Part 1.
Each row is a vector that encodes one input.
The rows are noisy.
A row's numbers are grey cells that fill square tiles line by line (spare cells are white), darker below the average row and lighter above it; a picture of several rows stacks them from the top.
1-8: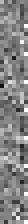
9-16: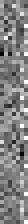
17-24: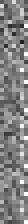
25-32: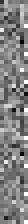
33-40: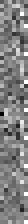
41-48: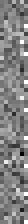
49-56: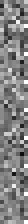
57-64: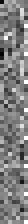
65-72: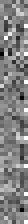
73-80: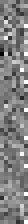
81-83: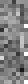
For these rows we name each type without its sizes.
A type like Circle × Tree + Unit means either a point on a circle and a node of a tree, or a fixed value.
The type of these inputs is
List(Line).
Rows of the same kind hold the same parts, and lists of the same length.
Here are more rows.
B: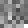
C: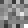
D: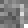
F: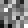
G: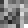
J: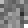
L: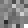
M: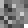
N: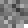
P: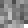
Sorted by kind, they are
B, J, N, P
C, D, G, L, M
F

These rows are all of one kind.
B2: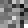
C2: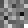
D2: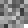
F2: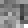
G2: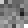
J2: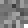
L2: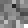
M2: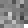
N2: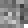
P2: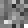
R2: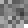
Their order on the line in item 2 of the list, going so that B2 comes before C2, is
B2, F2, L2, N2, M2, J2, P2, C2, D2, R2, G2.
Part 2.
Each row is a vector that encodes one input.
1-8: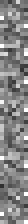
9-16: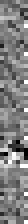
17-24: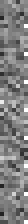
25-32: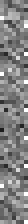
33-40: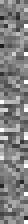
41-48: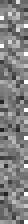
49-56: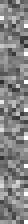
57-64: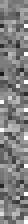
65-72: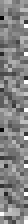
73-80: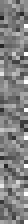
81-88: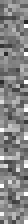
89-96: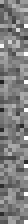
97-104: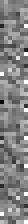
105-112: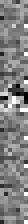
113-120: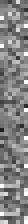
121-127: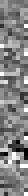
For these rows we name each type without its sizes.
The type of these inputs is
Bool × Label + Unit.
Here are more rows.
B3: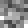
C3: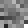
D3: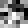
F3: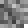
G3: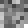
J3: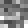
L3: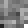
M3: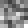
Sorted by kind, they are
B3, C3, F3, G3, J3, L3, M3
D3

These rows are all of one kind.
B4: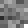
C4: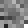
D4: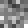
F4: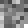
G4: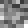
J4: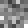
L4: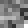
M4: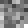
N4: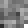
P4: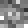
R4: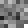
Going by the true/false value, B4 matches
C4, N4 and R4.
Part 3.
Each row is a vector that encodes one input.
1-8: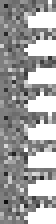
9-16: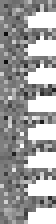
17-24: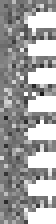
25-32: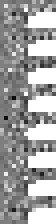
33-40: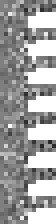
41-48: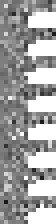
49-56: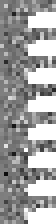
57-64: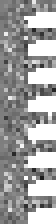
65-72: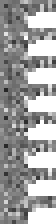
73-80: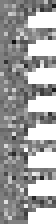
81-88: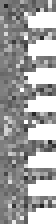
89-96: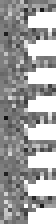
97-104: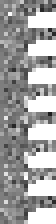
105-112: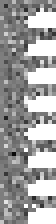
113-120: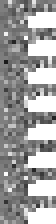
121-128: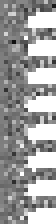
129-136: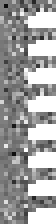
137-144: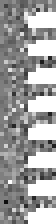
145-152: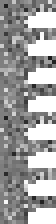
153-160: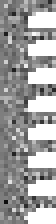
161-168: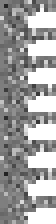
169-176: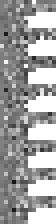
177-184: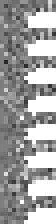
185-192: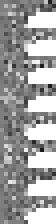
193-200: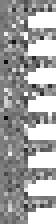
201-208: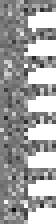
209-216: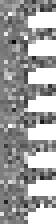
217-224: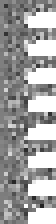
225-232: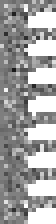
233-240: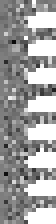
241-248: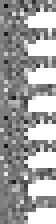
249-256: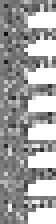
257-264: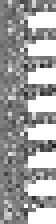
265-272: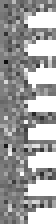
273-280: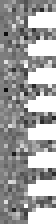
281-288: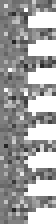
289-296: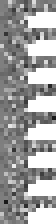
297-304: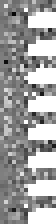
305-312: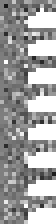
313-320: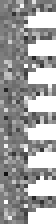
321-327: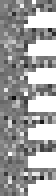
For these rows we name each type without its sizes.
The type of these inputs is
Circle + Line.
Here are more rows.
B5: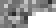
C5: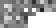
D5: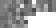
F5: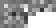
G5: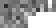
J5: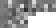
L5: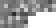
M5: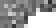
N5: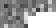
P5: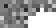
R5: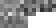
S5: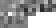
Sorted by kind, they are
B5, C5, D5, F5, J5, L5, M5, R5, S5
G5, N5, P5

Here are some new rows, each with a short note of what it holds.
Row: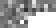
a point on a circle
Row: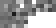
a point on a circle
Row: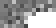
a point on a line
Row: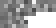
a point on a circle
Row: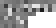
a point on a circle
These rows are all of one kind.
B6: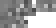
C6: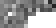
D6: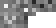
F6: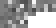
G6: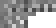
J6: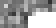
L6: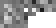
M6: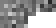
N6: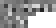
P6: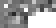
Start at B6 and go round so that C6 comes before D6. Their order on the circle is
B6, F6, G6, N6, C6, M6, D6, L6, P6, J6.
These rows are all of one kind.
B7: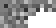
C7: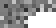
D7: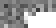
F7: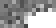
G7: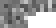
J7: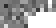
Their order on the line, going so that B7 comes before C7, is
B7, C7, F7, D7, J7, G7.
